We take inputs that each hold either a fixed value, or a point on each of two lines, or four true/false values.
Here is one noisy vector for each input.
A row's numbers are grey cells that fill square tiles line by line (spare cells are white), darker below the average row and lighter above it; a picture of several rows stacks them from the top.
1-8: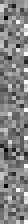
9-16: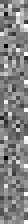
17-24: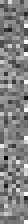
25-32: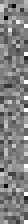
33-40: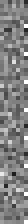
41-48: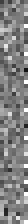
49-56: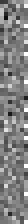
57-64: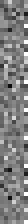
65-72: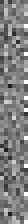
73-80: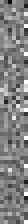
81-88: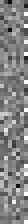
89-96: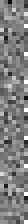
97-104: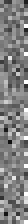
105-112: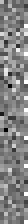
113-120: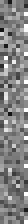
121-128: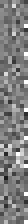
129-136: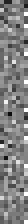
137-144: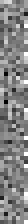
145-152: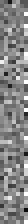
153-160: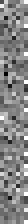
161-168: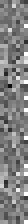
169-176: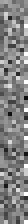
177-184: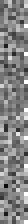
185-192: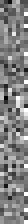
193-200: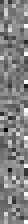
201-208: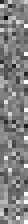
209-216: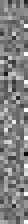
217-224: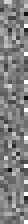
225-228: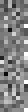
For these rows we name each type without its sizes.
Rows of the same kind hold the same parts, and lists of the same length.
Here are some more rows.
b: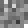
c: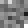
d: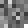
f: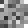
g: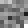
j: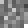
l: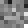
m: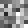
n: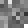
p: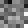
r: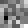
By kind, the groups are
b, c, d, g, j, l, n, p
f, r
m

